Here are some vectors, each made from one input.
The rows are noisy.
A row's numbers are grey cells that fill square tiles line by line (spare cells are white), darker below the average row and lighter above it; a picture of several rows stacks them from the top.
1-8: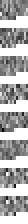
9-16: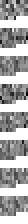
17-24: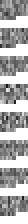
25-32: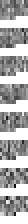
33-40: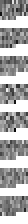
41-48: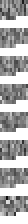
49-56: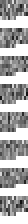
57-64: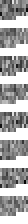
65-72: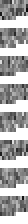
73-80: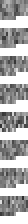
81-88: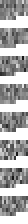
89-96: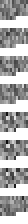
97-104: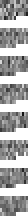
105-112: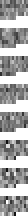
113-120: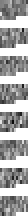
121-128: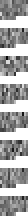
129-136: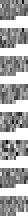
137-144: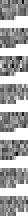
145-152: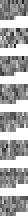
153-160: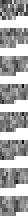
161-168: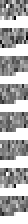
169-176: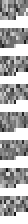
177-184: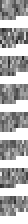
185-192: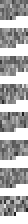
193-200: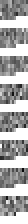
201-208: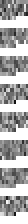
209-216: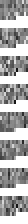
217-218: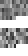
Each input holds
either a point on a 5-point line, or a point on a 7-point line, or a list of up to three points on an 8-point line.
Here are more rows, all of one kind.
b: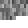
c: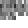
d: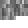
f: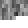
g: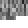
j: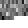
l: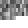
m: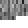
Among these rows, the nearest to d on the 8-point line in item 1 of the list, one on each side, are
f and l.
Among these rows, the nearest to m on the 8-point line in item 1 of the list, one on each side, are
g and j.
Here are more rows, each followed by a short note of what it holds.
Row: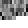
a point on a 5-point line
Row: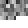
a point on a 7-point line
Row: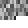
a point on a 7-point line
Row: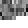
a point on a 5-point line
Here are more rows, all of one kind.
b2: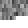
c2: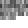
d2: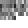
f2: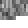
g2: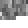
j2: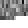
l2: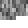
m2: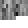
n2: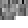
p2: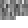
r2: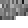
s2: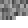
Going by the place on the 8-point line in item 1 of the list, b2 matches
f2, g2, l2 and s2.
